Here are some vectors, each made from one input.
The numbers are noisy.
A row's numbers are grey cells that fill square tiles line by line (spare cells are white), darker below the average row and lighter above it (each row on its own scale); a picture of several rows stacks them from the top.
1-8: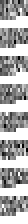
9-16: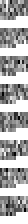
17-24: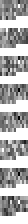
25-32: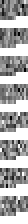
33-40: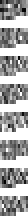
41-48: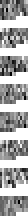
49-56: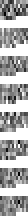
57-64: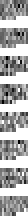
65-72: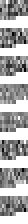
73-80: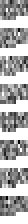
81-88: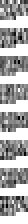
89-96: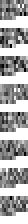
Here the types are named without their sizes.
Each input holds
a point on a line and a true/false value.
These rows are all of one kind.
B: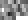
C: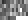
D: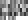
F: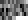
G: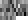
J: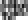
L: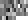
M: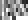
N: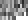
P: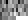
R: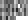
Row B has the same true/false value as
D, J, M and N.
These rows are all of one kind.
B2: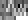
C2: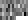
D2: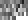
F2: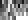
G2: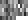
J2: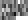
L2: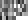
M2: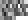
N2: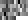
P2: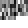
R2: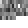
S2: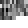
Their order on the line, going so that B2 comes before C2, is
F2, S2, B2, D2, M2, N2, L2, R2, C2, G2, J2, P2.
